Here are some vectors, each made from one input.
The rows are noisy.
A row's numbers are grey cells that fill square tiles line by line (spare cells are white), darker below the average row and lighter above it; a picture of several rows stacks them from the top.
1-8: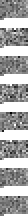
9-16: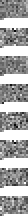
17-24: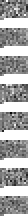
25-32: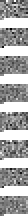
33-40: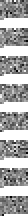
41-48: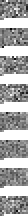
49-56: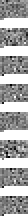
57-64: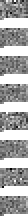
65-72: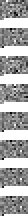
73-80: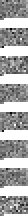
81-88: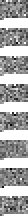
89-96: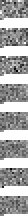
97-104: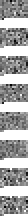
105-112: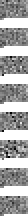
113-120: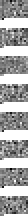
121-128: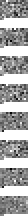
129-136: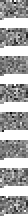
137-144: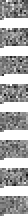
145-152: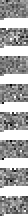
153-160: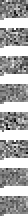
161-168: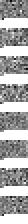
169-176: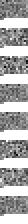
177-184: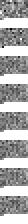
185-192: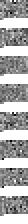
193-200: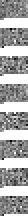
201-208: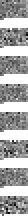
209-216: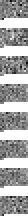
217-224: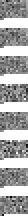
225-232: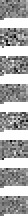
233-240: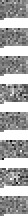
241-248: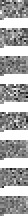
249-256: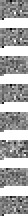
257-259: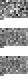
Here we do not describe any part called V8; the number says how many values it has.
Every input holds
either a point on a 5-point line, or two values of V8, or a list of up to two items, each a point on a 3-point line and a point on a 4-point line.
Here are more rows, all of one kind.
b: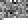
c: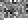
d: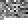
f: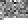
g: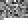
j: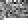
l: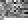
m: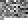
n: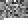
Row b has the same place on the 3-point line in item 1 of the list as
c and f.
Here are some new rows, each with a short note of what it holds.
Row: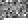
a list of two items
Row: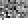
the empty list
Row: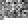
a list of two items
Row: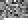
a list of one item
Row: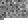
two values of V8
